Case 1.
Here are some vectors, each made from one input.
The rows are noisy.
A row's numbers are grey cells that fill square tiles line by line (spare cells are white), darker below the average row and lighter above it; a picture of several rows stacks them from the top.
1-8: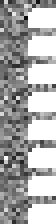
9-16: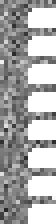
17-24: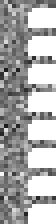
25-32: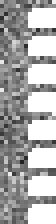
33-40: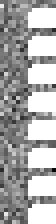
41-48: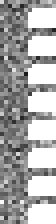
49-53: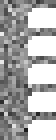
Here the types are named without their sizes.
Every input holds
a point on a circle.
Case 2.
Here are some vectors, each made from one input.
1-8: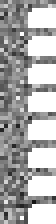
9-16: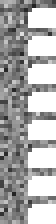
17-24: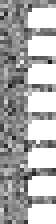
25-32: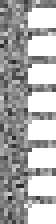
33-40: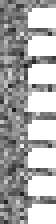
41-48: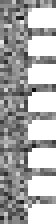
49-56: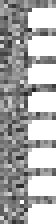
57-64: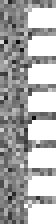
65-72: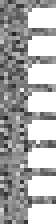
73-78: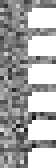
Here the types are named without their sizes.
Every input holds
a node of a tree.
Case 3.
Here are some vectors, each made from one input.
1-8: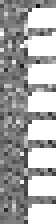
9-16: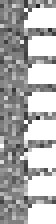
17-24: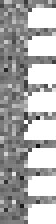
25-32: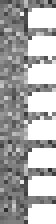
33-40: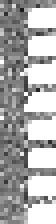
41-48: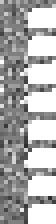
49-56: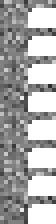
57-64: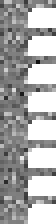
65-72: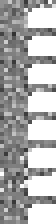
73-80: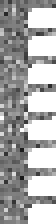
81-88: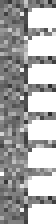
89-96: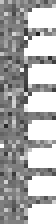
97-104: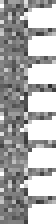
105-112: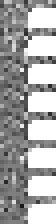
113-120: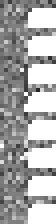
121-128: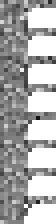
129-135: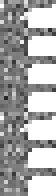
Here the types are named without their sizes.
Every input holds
four true/false values.
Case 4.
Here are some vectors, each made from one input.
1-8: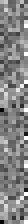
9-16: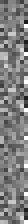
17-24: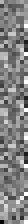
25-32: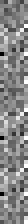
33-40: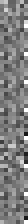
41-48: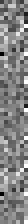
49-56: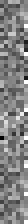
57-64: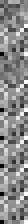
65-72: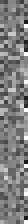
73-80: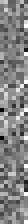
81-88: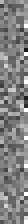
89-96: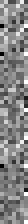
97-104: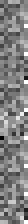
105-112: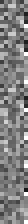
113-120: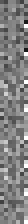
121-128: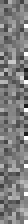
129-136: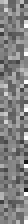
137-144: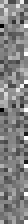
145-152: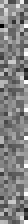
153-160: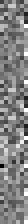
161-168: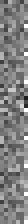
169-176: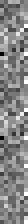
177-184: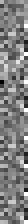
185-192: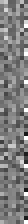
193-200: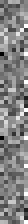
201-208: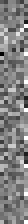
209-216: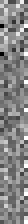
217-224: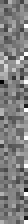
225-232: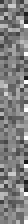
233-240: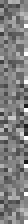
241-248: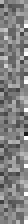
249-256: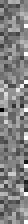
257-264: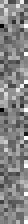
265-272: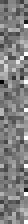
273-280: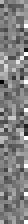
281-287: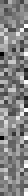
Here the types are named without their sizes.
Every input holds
a point on a line.
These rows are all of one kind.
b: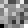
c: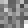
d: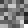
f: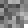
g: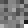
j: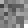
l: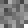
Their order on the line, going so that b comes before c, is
b, c, j, f, l, g, d.
